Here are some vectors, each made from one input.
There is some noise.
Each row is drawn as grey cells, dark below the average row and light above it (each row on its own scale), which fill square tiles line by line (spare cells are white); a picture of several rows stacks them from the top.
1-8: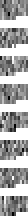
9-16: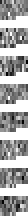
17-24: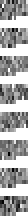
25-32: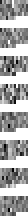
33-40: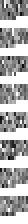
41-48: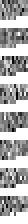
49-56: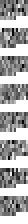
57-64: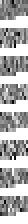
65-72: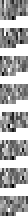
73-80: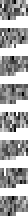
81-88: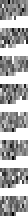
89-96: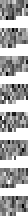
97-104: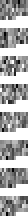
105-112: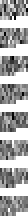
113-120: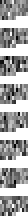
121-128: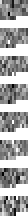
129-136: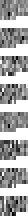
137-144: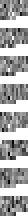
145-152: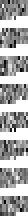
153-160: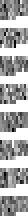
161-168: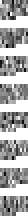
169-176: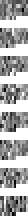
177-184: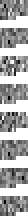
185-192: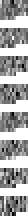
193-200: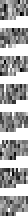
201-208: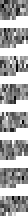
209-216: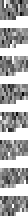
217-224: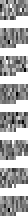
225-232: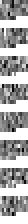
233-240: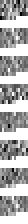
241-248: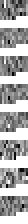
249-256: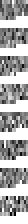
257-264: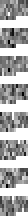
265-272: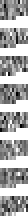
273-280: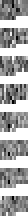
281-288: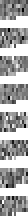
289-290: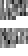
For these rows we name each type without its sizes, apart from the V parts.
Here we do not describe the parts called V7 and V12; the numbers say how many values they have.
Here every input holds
either a point on a line and a true/false value, or a value of V7 and a value of V12.
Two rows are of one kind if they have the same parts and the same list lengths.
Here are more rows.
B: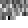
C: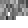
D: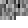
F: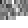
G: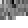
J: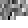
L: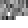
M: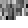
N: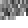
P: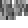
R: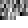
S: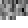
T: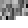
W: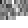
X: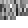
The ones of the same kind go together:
B, D, G, J, N, R, S, X
C, F, L, M, P, T, W

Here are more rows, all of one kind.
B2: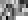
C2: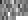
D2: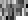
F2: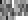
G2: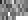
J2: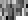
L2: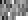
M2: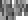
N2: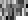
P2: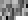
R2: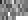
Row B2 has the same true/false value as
D2, J2, N2 and P2.
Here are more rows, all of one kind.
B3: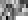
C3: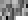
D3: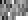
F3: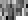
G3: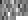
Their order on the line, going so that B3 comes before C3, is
D3, G3, B3, C3, F3.
